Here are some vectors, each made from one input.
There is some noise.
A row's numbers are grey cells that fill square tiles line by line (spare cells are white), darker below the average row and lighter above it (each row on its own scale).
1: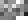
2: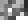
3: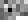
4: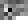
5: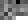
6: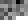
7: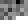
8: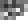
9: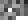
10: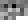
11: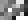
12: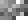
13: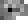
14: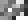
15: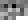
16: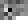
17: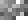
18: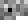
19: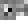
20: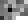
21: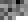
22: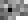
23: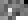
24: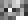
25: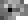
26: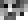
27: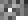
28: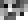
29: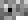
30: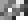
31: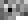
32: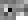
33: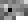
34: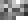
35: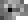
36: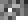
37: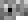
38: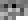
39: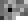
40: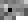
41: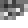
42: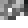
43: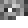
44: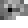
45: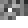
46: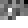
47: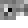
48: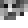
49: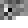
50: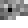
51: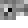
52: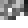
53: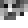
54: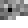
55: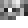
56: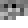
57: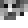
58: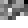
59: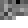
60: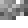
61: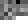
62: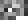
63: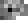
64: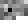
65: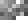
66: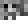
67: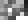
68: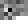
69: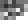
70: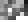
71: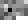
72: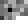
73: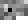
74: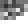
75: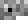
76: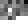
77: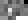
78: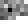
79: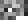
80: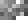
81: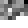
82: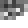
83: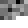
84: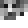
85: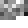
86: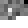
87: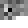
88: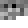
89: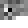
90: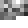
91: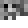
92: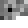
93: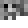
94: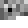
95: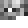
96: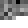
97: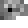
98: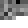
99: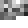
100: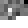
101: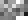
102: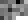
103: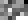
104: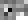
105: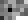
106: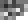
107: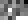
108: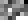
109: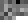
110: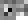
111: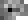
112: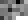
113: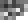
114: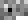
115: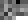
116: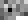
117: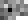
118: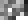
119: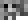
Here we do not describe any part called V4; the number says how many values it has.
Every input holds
either a point on an 11-point circle and a true/false value, or a value of V4.
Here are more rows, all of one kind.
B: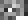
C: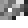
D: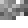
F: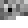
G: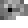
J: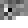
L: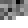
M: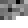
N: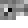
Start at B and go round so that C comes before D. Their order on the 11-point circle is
B, M, L, J, N, C, D, F, G.
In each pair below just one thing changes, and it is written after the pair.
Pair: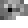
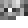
the true/false value
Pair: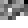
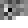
the true/false value
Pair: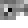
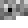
the place on the 11-point circle
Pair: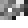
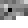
the true/false value
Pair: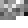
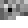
the true/false value
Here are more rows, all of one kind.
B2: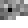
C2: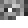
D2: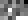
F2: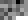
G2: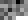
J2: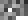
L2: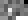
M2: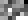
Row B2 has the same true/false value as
F2 and G2.
